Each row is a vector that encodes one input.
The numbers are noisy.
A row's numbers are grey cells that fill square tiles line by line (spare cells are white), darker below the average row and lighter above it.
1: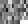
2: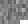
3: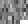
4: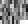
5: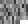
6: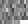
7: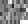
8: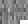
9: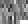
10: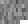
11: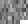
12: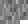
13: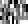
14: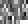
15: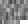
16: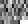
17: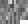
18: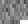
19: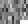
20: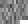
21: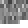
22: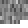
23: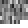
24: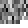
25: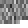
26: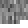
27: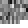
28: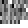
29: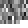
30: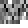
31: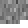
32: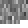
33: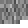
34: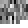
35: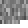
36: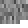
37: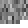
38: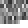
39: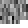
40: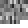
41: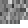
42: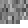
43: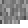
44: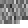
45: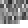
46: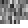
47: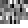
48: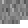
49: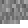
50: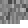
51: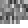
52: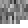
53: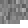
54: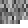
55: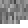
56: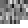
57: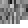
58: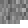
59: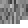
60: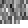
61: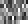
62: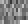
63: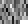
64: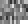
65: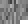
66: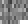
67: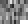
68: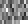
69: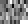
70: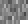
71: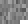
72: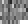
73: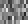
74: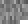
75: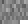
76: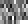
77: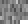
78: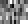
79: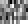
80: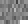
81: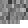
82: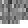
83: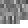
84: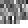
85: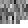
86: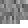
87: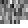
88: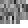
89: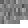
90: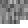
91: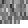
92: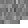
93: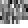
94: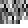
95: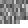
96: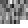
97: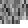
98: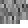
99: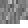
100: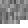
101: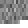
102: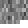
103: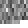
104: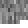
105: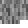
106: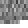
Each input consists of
three true/false values.
